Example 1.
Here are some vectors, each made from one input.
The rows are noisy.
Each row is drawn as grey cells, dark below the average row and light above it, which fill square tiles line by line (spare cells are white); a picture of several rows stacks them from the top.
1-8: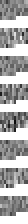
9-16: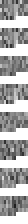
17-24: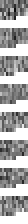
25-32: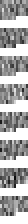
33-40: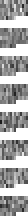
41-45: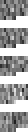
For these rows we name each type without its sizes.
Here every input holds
a point on each of two lines.
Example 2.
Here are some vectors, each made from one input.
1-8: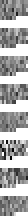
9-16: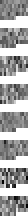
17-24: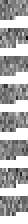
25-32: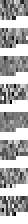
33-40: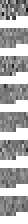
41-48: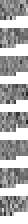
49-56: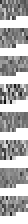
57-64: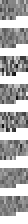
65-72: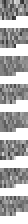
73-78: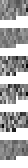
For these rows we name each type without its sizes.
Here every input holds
a label.
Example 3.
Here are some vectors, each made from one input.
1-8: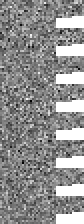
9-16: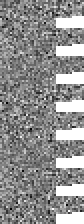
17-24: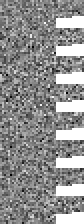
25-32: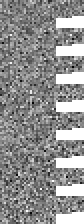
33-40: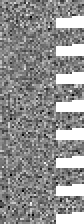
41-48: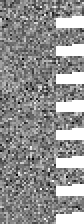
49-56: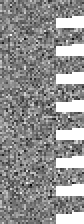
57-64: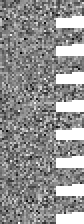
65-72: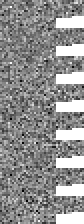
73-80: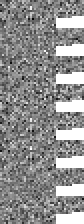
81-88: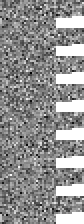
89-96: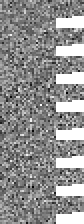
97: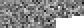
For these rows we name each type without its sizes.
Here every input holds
a node of a tree.
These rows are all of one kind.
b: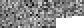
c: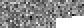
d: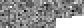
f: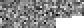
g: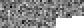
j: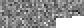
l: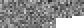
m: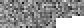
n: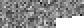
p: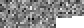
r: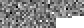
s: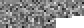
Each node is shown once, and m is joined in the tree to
l.
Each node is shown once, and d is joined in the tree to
b and j.
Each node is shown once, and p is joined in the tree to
n.
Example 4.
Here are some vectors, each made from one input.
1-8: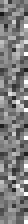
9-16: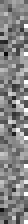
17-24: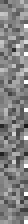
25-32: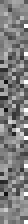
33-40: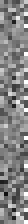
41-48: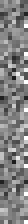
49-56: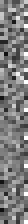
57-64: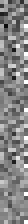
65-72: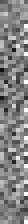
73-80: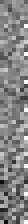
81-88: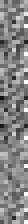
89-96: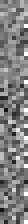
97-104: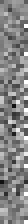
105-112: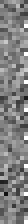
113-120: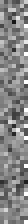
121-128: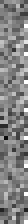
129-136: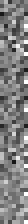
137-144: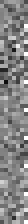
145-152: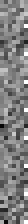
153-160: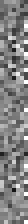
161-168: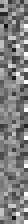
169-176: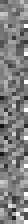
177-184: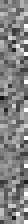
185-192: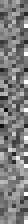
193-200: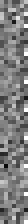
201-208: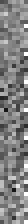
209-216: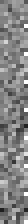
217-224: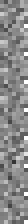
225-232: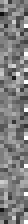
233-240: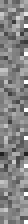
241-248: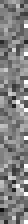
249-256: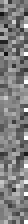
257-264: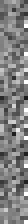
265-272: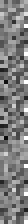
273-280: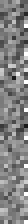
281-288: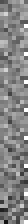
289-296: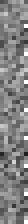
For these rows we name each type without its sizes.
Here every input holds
a point on a line.
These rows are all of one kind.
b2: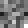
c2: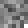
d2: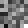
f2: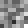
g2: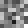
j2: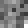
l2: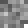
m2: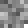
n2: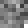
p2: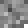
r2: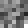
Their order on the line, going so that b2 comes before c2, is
d2, b2, r2, j2, n2, c2, p2, l2, m2, f2, g2.
